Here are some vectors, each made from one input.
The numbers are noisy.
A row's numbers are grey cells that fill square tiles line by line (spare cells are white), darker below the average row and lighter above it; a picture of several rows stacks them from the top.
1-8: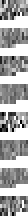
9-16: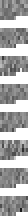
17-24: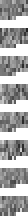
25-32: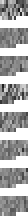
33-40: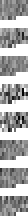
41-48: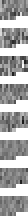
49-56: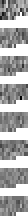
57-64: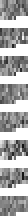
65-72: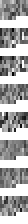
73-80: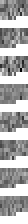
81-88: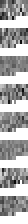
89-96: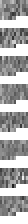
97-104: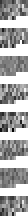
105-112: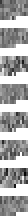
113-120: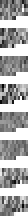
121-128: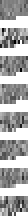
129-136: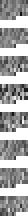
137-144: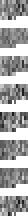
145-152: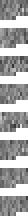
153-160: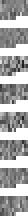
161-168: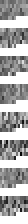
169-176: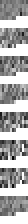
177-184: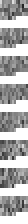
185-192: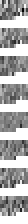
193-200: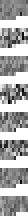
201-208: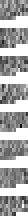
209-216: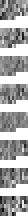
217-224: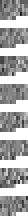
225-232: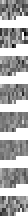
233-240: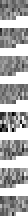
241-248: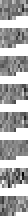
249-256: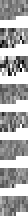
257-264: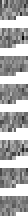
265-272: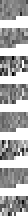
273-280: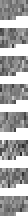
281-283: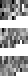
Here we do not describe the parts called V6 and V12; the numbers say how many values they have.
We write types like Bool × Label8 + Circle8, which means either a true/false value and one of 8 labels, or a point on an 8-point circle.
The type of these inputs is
Line7 + (Line8 + V12) × V6.
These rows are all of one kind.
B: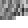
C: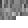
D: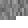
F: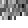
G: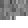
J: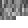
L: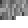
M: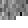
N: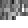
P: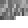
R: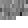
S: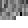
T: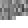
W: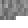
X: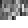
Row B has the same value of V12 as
D, G, R and S.
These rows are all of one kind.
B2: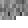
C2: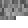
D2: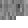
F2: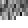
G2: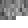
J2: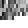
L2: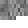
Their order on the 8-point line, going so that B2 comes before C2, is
B2, C2, D2, J2, F2, L2, G2.
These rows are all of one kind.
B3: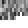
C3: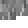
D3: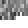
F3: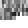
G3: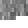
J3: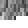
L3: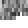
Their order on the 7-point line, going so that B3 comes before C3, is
D3, G3, B3, C3, F3, J3, L3.
